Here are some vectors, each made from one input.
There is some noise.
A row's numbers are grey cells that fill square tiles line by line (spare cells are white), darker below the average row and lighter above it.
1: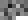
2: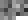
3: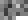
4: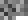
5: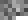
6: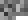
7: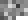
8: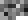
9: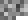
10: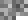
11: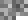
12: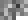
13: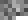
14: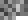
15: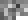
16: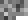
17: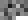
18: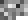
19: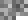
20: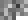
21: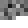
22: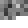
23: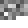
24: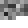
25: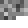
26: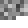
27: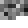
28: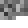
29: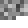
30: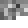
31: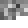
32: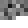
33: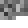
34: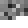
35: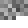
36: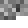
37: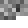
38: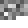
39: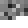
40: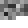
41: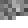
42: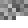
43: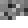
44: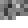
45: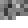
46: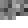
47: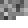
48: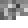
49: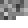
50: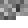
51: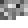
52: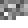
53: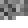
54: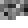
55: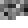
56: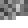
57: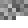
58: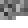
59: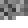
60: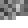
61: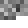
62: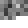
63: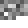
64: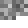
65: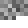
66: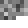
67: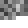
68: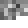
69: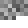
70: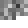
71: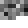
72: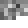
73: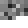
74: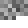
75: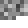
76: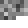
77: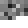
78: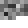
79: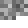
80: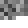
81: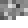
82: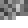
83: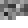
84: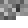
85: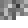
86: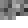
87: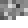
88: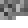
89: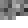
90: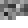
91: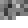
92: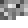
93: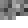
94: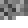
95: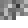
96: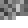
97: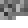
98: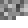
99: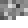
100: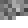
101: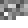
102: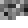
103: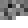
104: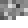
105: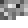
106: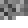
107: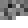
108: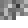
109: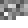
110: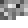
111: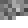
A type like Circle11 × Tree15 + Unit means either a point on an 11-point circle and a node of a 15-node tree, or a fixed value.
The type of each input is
Bool × Circle10.
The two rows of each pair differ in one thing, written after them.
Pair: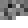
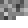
the true/false value
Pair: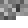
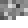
the place on the 10-point circle
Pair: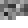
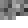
the place on the 10-point circle
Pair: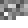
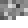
the place on the 10-point circle
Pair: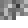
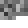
the true/false value
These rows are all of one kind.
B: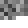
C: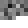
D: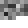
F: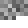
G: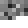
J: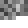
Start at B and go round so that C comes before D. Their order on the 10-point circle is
B, J, C, G, F, D.
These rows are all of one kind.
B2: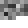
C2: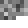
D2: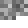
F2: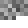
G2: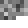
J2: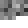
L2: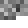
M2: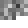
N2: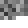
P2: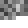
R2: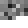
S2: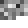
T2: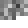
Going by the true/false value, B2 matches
J2, N2, P2 and R2.
